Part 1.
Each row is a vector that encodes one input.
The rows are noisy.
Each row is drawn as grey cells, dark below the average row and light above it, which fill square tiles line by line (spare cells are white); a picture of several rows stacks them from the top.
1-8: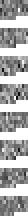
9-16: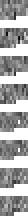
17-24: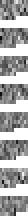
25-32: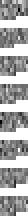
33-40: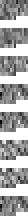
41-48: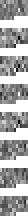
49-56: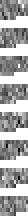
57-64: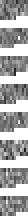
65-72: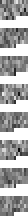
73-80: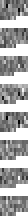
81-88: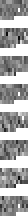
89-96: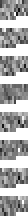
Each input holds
either a node of an 8-node tree, or a node of a 13-node tree.
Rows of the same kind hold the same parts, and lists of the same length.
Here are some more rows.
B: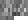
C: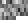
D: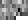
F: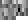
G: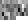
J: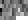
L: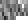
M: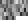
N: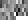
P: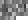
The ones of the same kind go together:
B, J, P
C, D, F, G, L, M, N

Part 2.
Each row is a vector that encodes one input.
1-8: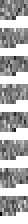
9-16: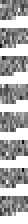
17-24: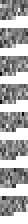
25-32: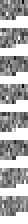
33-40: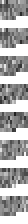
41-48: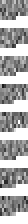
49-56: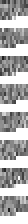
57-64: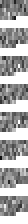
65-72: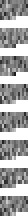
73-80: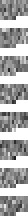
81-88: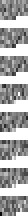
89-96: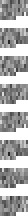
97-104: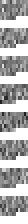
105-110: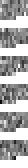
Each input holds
either a node of a 10-node tree, or a node of a 14-node tree.
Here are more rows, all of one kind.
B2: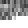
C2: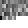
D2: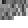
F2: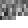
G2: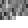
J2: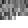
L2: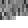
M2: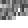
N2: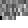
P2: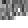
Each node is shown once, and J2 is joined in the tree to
B2, C2 and G2.
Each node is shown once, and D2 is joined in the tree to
P2.
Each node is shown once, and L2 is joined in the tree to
G2.
